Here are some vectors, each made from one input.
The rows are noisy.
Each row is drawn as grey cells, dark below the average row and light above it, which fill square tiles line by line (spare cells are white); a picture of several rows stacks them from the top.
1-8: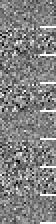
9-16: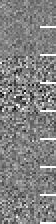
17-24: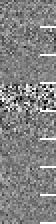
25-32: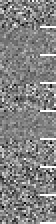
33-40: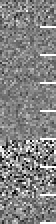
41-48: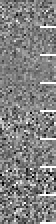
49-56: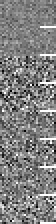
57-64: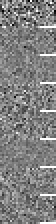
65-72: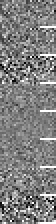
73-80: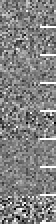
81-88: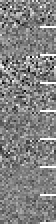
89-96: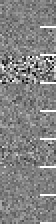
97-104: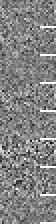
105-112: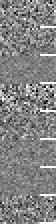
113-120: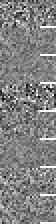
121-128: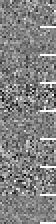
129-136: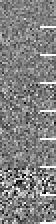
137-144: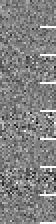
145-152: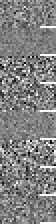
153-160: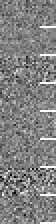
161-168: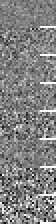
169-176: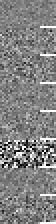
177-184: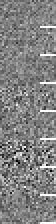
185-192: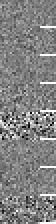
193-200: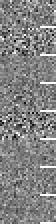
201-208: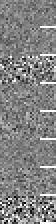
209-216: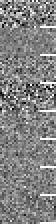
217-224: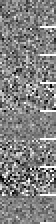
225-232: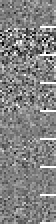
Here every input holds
a point on a 17-point line.
